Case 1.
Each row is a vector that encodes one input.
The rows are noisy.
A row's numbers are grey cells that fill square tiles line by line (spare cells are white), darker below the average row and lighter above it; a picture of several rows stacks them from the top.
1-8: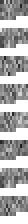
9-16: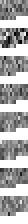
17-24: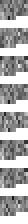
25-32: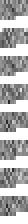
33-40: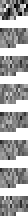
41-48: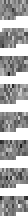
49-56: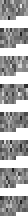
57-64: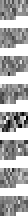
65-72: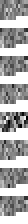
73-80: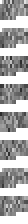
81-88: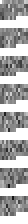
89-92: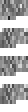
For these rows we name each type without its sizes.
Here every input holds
either a point on a circle and a true/false value, or a fixed value.
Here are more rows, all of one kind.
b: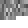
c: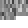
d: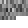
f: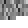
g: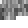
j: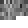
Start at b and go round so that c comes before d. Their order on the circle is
b, f, c, d, g, j.
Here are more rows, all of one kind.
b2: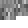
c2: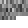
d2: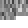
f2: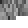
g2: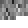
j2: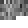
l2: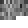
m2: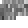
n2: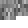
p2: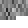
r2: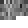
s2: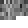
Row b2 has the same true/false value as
d2, m2 and n2.
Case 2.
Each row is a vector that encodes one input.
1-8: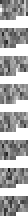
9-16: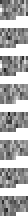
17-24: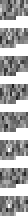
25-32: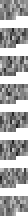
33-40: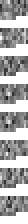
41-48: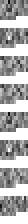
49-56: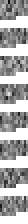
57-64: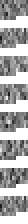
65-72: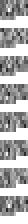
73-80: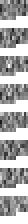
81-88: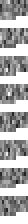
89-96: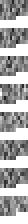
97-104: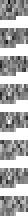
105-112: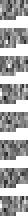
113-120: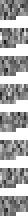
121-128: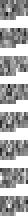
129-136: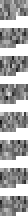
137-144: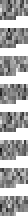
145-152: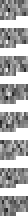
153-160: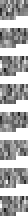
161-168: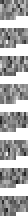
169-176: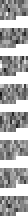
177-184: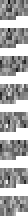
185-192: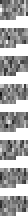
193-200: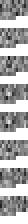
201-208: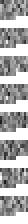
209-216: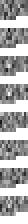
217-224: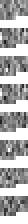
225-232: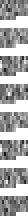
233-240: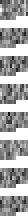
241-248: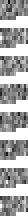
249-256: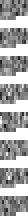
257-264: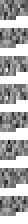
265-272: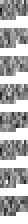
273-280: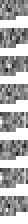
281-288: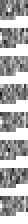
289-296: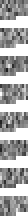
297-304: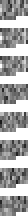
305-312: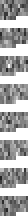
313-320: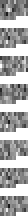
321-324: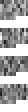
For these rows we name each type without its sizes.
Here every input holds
a point on a circle and a true/false value.
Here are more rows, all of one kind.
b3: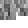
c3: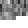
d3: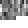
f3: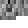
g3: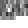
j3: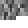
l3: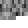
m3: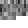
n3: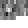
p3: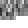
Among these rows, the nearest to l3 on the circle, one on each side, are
c3 and f3.
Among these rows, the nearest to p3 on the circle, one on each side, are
b3 and g3.
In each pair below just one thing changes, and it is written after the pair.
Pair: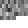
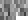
the place on the circle
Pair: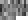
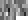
the true/false value
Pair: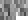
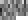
the true/false value
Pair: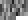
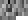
the true/false value
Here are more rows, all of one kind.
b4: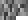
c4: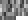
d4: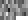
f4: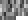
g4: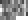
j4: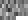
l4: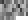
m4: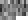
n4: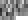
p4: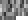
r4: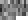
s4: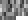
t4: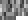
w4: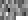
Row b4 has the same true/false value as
m4, n4 and r4.
